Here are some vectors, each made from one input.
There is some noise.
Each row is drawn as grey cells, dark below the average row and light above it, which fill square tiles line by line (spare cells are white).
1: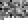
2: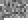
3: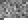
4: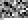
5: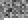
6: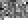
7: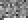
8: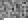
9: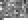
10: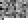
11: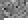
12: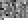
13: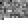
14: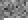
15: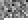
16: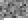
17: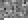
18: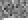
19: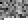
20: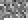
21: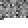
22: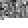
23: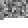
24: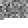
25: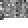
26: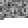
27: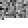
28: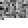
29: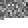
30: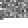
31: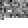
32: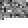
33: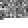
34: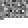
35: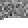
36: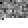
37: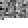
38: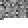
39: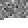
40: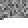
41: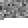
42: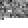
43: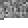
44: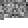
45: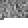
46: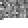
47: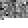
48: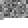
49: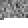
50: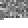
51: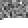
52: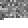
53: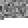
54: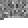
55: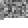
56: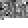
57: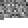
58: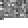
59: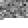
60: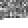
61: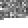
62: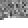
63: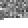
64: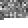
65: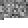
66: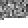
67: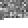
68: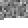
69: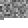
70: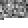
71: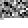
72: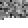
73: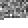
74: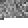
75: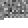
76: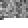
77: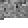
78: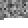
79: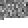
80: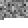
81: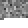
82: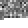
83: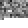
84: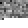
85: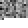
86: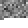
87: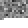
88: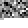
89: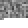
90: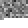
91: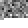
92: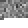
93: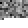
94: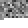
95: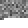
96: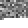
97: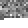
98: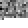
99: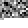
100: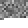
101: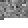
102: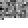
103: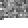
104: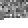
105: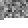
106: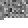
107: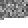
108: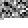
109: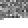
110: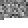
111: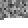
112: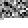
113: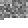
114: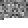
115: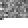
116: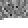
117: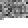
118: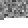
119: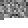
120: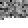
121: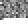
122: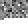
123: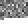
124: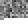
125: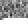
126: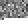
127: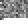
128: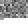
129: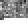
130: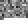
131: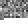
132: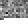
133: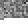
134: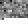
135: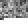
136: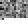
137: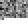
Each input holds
a list of up to three points on a 6-point line.
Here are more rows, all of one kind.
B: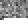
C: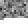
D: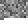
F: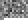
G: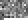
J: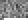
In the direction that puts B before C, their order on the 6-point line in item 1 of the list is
G, B, J, D, C, F.
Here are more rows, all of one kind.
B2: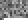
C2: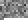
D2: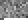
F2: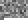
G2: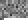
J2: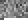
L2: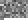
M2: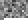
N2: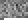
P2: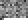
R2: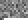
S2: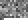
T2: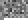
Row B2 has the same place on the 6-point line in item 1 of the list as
G2 and R2.
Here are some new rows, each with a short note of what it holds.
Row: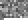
a list of two items
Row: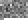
a list of three items
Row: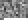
a list of three items
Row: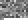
a list of three items
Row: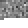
a list of three items
